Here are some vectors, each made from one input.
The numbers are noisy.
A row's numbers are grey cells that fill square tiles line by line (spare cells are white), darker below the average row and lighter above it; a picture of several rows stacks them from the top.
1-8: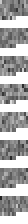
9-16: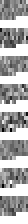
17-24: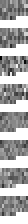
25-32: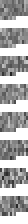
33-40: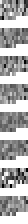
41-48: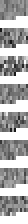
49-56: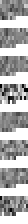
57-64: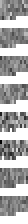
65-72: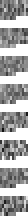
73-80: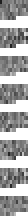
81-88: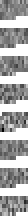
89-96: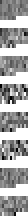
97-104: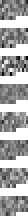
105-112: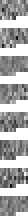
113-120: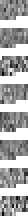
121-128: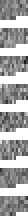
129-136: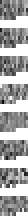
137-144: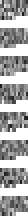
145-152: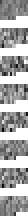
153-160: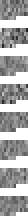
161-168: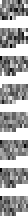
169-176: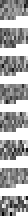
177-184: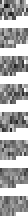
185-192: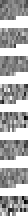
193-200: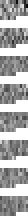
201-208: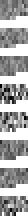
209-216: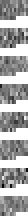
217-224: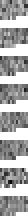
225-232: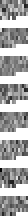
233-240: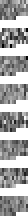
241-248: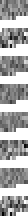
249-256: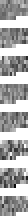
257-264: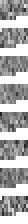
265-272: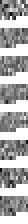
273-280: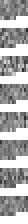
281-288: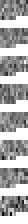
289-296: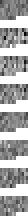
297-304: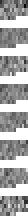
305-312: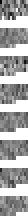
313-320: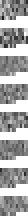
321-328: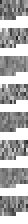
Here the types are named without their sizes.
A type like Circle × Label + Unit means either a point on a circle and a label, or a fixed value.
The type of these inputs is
(Bool × Bool × Bool + Unit) × Label.
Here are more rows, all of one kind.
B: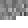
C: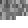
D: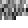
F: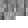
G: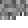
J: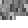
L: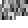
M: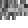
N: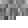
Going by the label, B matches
F and L.
